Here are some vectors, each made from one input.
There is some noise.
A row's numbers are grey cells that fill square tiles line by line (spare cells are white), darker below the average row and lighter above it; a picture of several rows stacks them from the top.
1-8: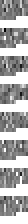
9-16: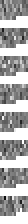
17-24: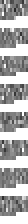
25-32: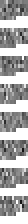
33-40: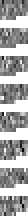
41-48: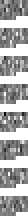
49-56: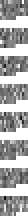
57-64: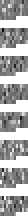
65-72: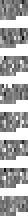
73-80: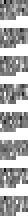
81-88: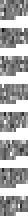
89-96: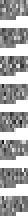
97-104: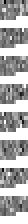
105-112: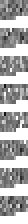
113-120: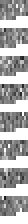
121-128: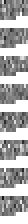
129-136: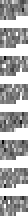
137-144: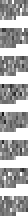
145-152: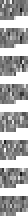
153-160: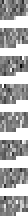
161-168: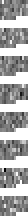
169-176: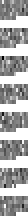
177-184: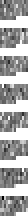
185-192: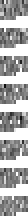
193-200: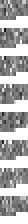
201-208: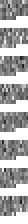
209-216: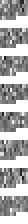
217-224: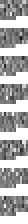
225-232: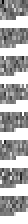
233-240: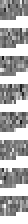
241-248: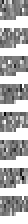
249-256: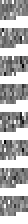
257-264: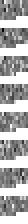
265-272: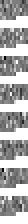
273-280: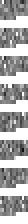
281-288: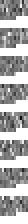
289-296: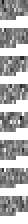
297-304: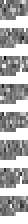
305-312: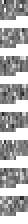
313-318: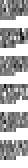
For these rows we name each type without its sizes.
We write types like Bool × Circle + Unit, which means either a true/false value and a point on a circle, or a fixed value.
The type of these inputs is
Bool × Bool × Bool × Circle × Circle × (Label + Line).
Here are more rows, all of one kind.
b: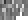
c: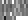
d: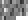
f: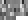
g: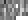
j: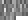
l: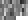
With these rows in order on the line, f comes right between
b and g.
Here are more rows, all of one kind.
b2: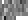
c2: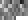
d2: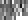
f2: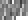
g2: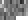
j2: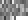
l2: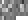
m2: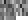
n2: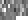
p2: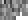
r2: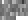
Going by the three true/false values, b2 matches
g2 and r2.
